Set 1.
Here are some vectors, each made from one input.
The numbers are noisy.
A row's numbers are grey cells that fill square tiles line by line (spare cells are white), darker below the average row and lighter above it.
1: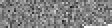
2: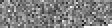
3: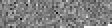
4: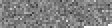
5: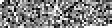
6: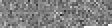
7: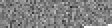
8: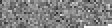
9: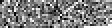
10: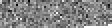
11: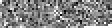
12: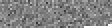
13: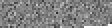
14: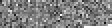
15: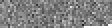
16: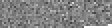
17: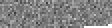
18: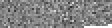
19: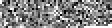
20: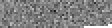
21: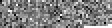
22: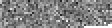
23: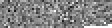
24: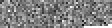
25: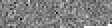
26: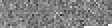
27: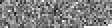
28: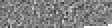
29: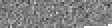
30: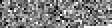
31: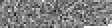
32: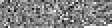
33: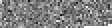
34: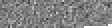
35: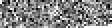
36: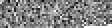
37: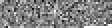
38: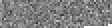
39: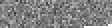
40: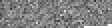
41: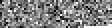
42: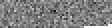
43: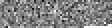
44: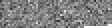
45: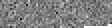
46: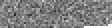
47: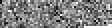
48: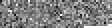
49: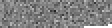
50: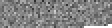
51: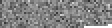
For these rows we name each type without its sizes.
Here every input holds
a label and a true/false value.
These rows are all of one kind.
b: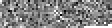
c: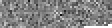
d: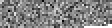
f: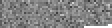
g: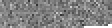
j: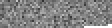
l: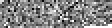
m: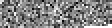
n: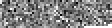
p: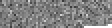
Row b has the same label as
c and g.
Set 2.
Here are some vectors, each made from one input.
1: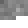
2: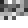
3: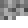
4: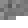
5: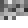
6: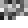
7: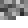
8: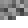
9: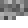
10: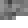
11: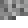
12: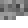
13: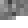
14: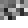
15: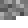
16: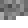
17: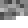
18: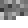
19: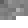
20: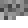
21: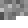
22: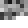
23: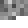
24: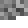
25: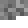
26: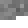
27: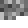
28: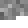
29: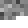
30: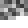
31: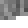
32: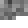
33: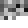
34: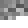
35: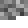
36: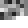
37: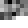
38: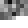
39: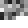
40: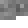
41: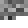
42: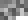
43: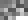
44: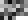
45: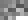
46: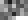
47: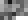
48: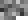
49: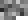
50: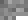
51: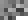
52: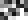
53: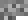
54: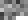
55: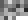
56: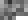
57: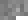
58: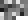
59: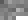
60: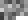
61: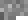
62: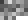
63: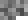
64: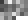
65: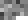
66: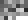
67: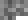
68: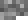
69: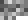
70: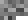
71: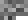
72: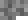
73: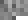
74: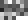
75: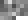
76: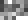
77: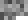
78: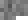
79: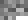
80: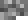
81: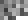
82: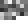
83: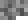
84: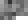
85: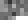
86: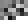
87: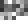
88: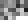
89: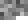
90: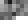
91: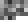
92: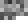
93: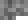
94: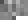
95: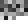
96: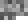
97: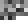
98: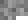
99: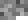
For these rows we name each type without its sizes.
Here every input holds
a point on a line and a true/false value.
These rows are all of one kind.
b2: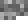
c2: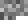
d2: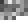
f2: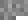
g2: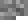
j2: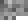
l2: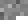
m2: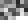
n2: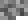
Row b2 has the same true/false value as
g2 and n2.
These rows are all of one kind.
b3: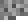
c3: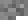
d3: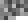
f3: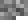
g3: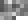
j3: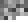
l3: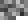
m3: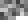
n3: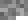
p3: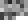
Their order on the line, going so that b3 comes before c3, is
d3, p3, l3, n3, j3, f3, m3, b3, c3, g3.
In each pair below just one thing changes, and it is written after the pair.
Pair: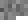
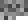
the place on the line
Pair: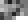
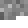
the true/false value
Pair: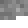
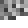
the place on the line
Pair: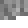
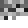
the place on the line
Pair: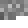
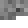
the true/false value
